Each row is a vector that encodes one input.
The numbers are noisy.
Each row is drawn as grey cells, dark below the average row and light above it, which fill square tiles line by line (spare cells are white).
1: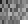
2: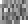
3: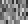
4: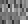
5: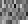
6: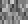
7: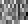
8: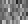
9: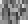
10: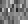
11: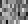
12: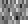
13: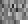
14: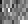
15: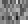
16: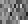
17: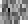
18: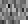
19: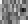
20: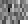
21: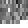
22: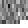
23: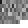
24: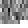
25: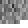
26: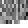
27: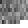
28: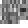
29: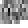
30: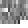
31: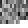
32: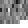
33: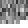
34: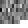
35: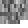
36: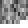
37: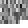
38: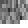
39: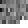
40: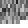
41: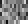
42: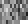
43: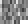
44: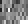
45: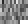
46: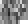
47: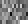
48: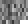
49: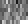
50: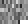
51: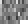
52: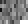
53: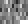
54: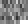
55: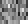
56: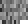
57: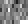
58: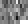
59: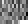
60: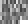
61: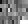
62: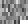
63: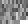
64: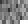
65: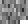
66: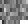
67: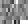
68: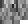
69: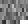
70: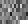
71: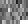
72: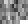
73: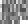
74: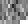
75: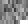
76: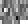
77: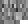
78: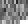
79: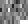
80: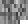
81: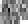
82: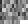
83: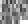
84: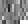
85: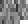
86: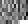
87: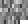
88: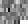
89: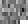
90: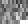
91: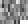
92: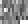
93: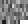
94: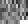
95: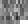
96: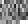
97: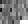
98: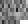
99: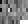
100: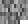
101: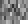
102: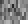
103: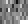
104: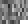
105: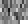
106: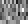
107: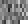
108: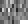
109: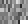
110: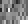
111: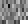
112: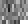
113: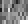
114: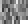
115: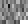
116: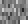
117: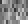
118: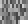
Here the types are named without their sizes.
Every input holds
two labels and a point on a line.
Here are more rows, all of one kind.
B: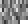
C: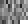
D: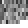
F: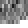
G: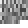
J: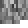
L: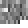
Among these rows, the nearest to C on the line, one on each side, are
J and L.
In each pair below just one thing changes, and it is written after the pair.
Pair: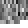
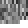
one of the two labels
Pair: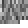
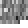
one of the two labels
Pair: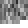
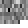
the place on the line
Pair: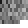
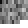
one of the two labels
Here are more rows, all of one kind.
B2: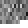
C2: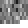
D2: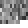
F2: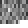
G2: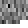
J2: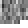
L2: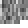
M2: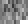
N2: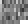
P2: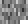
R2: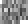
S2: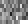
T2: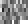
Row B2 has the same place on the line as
D2, F2 and S2.
